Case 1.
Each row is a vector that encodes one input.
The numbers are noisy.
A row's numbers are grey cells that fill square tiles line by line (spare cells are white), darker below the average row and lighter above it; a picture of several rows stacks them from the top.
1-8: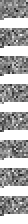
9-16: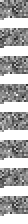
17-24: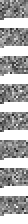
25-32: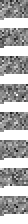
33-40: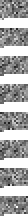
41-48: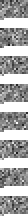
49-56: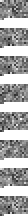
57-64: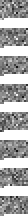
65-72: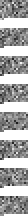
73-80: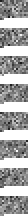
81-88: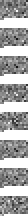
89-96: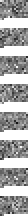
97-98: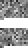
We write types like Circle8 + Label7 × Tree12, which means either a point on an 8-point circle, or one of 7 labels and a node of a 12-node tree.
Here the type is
Bool × Bool × Bool.
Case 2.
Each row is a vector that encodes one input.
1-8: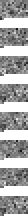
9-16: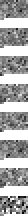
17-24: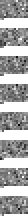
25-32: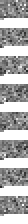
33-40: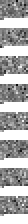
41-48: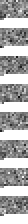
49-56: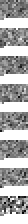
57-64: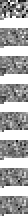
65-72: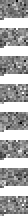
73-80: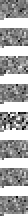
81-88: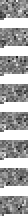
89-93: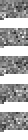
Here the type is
Bool × Bool × Bool + Unit.
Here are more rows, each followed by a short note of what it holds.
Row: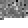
three true/false values
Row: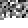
a fixed value
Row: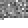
three true/false values
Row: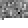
three true/false values
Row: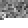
three true/false values
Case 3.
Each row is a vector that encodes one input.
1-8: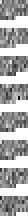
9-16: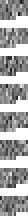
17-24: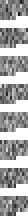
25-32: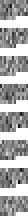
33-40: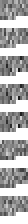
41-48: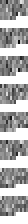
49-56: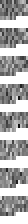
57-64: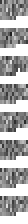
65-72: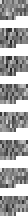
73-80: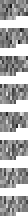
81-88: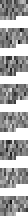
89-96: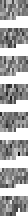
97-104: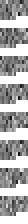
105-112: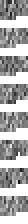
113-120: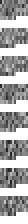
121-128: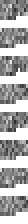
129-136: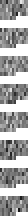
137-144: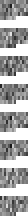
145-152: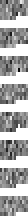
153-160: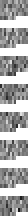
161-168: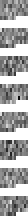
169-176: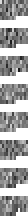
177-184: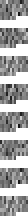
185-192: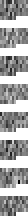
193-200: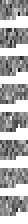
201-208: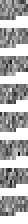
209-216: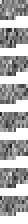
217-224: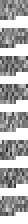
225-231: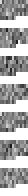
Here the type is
Bool × Bool × Bool × Bool.
